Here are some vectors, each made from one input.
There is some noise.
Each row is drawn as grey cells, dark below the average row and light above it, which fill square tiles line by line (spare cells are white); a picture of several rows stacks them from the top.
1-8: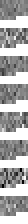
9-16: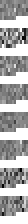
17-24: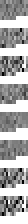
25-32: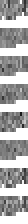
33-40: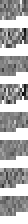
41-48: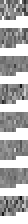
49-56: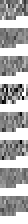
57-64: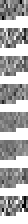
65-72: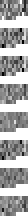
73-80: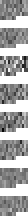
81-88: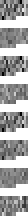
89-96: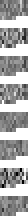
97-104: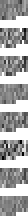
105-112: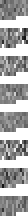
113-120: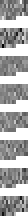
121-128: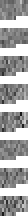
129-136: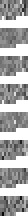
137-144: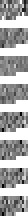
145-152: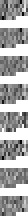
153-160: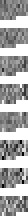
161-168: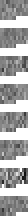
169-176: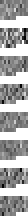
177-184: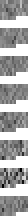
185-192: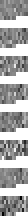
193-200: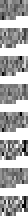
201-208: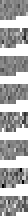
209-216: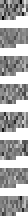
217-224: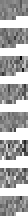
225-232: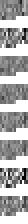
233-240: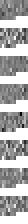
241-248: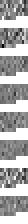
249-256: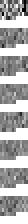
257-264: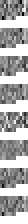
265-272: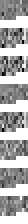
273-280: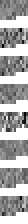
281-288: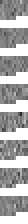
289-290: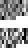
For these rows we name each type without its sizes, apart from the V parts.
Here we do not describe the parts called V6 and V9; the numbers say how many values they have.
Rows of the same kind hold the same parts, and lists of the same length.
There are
3 kinds of row.
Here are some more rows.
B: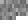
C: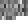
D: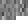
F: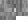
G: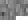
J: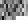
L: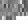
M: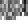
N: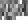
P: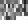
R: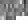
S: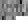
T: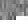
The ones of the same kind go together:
B, C, D, G, L, N, T
F, P, S
J, M, R

